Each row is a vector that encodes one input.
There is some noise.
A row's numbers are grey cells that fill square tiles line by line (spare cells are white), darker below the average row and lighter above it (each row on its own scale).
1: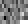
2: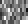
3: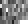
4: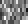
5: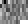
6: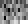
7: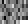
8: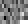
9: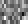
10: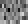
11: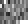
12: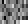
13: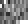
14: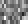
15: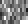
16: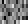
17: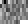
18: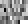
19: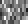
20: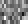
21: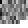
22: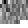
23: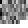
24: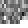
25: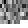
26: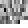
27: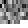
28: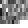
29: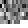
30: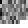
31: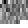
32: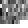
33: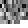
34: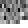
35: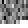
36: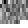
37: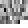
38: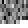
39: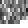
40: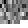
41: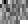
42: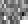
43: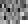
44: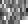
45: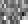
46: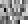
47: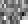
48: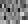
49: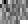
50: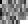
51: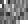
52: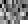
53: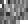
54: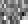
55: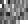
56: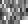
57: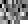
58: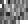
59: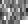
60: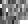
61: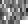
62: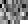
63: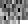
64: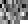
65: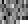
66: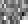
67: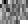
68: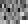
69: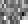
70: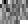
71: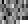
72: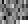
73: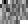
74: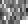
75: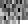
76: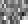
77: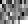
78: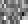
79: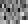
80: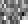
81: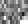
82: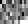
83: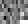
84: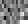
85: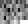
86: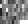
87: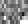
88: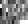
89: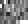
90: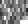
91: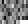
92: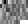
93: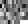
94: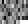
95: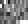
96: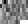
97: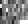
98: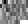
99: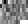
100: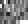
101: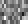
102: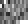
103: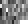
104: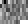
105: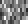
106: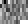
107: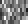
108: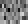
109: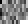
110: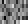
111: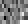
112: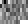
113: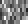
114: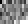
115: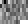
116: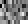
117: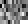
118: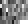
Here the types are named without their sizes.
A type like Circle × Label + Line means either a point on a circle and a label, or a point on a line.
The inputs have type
Bool × Tree + Unit.
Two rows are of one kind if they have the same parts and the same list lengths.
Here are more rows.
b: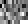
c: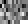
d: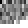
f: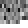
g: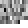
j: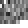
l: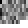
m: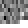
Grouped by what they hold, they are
b, c, d, f, j, l, m
g

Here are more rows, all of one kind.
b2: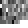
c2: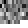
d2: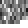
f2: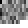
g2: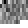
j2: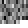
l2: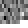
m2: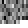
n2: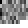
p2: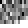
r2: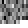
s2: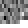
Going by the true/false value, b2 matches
d2, f2, n2 and p2.
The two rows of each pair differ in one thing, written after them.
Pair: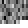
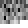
the node of the tree
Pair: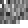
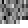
the true/false value
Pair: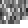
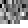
the true/false value
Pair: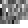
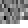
the true/false value
